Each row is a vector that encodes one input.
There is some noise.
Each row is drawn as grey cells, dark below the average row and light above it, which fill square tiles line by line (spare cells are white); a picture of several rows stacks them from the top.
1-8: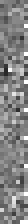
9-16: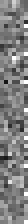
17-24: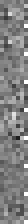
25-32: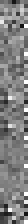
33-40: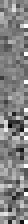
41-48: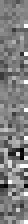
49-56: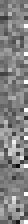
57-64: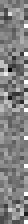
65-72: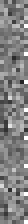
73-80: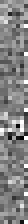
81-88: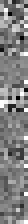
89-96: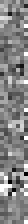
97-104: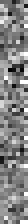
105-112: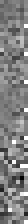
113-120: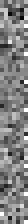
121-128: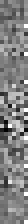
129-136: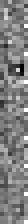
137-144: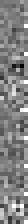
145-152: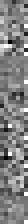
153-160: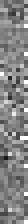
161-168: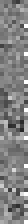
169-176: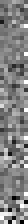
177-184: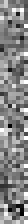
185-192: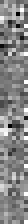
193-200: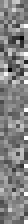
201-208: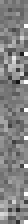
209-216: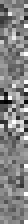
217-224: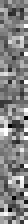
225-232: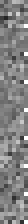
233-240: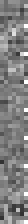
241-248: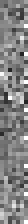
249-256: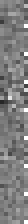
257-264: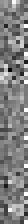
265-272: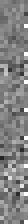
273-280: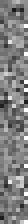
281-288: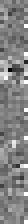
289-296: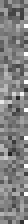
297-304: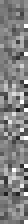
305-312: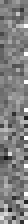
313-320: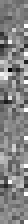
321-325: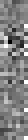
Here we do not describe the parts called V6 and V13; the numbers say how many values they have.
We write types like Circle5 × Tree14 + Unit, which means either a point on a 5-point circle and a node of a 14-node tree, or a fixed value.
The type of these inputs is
(Label10 + Line12) × V13 + V6.
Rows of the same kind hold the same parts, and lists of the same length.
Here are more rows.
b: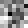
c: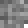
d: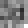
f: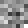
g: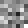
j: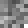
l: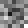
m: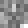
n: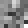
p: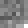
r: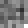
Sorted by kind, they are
b, f, g, m, n
c, d, j, p
l, r

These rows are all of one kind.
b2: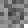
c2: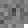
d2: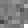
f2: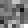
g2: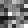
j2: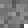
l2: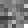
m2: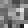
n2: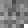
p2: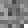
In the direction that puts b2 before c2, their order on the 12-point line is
g2, l2, j2, b2, m2, d2, p2, n2, f2, c2.
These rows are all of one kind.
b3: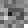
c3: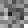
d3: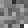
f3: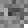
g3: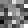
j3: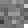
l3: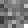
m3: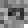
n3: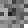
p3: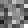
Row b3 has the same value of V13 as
g3, j3, m3 and p3.
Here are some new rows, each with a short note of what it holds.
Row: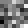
a point on a 12-point line and a value of V13
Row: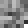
a value of V6
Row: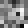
one of 10 labels and a value of V13
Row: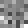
a value of V6
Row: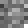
one of 10 labels and a value of V13
